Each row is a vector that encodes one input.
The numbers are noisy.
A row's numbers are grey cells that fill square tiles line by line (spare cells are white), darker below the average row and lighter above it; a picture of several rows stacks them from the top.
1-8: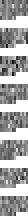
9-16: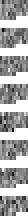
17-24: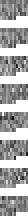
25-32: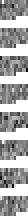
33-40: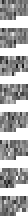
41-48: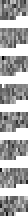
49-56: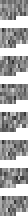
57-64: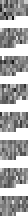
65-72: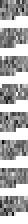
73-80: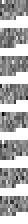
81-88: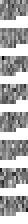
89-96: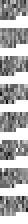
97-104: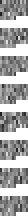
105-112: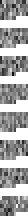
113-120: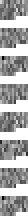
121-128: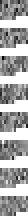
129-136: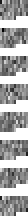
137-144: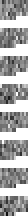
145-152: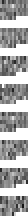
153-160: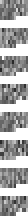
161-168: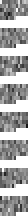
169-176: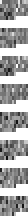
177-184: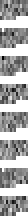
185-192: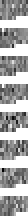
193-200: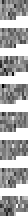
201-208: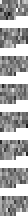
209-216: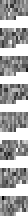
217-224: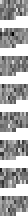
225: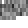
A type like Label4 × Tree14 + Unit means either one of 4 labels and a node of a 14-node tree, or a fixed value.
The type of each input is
(Circle6 + Unit) × Line10.
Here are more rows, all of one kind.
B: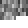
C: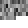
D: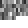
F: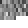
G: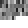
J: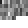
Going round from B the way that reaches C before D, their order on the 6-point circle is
B, F, C, G, J, D.
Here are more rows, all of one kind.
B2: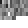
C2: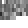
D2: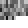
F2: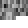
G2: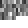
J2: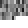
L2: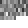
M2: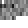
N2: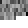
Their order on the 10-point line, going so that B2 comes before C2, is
G2, J2, L2, F2, N2, B2, M2, C2, D2.
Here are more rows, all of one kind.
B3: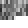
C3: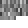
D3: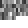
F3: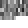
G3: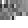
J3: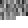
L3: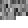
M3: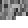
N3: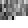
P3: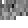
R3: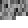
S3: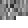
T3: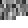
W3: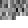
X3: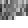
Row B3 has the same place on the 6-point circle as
C3, D3, F3 and X3.
